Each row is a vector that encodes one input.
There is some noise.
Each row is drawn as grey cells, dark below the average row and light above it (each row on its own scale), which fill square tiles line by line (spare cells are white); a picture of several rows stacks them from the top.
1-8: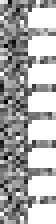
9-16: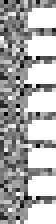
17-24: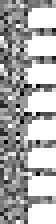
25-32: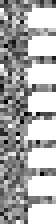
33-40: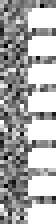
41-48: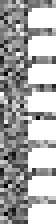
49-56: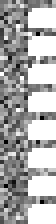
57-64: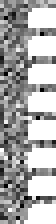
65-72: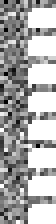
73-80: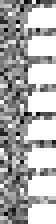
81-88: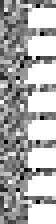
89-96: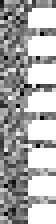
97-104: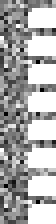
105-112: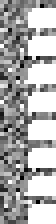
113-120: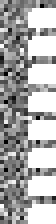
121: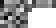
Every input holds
a point on a 9-point circle.
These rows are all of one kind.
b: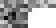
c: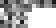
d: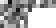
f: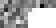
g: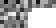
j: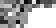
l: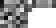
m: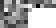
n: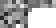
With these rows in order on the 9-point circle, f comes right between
c and d.
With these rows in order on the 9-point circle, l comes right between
b and m.
